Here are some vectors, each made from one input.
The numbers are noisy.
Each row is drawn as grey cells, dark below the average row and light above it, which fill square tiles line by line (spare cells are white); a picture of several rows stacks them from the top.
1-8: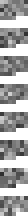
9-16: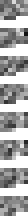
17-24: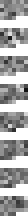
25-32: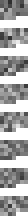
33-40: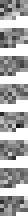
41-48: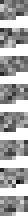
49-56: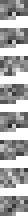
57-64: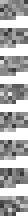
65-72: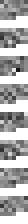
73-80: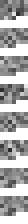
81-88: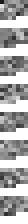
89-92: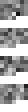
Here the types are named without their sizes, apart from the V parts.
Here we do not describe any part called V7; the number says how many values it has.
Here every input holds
a label, together with either a point on a line, or a value of V7.
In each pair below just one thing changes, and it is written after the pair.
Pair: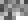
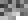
the label
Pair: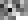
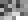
the label
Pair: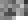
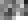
the place on the line
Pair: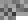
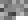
the label
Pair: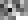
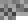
the place on the line
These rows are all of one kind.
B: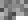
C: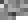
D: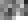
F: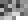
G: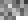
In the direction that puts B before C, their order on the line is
F, G, D, B, C.
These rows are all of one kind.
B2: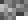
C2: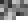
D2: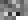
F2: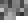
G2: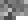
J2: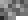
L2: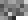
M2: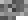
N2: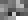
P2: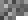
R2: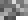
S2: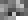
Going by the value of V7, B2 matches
F2, J2 and P2.
